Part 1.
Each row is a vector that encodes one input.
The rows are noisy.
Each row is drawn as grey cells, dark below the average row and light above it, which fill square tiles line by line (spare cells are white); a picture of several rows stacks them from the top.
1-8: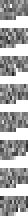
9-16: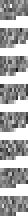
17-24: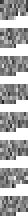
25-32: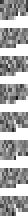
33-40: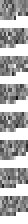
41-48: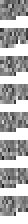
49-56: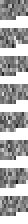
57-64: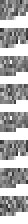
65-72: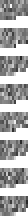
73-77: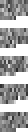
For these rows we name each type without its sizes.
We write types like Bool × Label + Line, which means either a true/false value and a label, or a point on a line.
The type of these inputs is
Label + Line.
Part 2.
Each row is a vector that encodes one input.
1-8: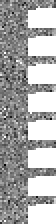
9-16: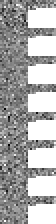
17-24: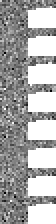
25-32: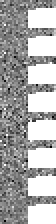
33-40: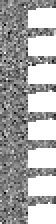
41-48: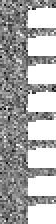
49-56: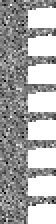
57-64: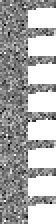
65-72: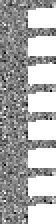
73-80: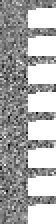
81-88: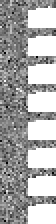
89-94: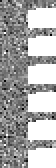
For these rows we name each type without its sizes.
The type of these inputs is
Label × Tree.
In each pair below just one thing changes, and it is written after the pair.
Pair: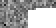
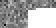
the label
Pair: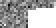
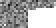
the label
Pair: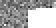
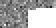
the label
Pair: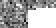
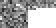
the label
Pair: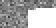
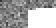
the label
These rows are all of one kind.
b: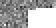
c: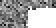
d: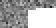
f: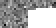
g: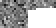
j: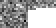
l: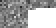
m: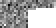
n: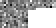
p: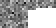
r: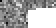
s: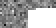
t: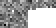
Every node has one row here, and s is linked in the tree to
f, l and t.
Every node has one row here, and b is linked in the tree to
d, m and n.
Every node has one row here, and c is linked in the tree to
t.
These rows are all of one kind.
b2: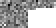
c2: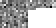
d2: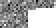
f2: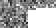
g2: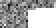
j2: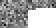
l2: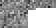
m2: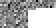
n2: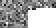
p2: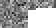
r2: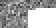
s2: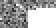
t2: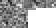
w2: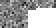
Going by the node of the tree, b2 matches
d2, g2 and m2.
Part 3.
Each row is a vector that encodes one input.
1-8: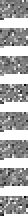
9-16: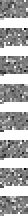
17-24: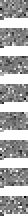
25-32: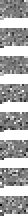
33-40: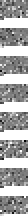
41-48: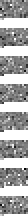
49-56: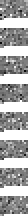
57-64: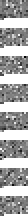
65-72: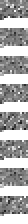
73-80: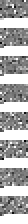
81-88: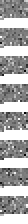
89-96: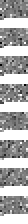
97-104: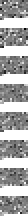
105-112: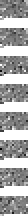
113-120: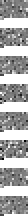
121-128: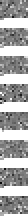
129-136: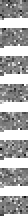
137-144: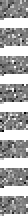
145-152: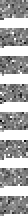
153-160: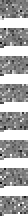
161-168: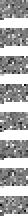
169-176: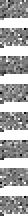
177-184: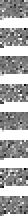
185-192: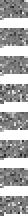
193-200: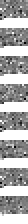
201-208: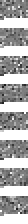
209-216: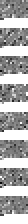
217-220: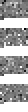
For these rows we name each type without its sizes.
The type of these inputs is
Label × (Tree + Unit).
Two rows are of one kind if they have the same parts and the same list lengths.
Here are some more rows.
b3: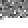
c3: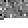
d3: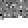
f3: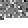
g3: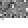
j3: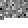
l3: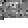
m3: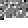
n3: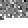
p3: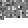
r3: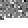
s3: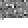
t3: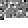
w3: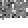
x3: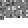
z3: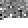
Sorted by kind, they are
b3, c3, d3, g3, l3, s3, w3, z3
f3, j3, m3, n3, p3, r3, t3, x3

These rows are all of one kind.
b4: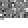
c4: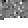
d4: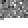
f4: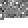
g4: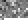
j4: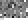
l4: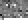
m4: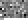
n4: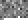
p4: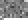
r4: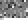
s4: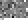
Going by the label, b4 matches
j4, r4 and s4.
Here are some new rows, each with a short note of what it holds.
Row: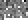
a label
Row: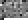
a label and a node of a tree
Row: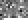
a label and a node of a tree
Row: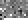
a label and a node of a tree
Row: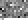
a label and a node of a tree
